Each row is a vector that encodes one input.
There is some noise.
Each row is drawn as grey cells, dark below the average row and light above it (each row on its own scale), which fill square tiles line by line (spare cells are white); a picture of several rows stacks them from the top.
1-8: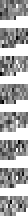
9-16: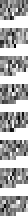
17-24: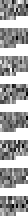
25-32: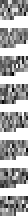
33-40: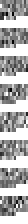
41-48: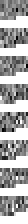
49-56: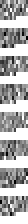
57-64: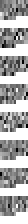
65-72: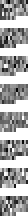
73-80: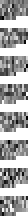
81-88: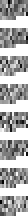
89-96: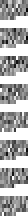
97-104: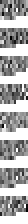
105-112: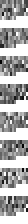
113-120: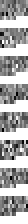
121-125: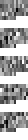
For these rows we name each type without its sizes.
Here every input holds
a point on a line and a node of a tree, together with either a point on a circle, or a fixed value.
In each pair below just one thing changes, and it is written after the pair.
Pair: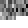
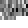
the place on the circle
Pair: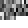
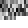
the place on the line
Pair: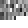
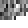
the place on the line
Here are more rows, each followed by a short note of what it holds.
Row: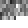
a point on a circle, a point on a line and a node of a tree
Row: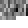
a point on a line and a node of a tree
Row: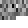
a point on a line and a node of a tree
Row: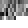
a point on a line and a node of a tree
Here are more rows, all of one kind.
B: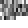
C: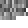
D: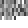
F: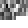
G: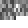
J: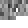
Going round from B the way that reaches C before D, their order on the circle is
B, J, F, C, G, D.
